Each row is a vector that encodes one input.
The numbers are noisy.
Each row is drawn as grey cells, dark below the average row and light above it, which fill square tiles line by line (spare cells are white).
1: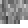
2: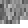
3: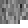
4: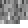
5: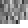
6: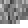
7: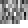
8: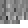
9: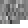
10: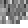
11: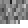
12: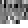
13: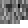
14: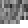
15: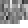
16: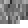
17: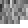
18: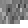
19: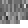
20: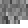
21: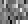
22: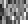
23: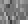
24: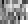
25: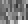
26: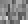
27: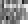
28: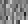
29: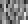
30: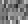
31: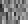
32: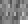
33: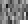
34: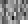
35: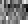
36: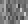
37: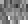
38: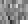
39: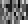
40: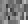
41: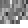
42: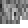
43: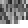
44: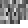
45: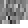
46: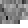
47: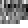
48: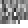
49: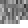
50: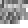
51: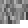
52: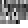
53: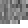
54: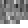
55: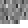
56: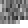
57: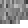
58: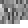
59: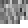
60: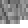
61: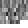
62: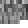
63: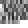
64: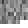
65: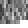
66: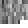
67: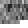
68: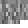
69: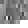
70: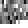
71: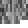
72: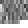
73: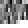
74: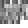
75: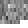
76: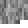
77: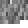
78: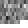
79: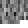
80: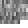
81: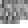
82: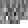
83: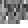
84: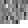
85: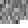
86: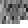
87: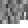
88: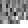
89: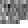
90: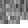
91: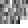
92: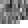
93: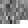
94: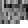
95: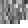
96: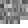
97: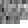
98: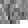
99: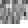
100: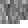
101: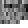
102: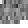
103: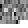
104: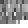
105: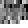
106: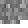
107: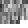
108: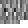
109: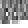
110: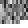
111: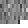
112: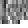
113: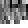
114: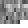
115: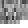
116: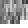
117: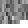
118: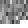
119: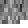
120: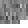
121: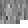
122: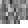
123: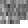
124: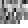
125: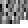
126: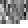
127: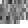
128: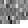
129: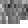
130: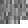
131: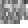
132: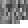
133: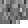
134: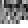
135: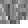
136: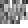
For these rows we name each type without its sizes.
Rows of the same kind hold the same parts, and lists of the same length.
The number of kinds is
2.
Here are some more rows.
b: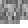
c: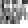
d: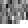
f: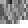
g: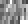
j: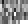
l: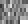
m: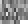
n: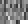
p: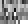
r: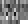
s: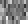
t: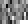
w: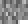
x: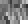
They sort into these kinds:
b, c, f, g, j, l, m, n, p, w, x
d, r, s, t

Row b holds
two labels.
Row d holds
three true/false values.
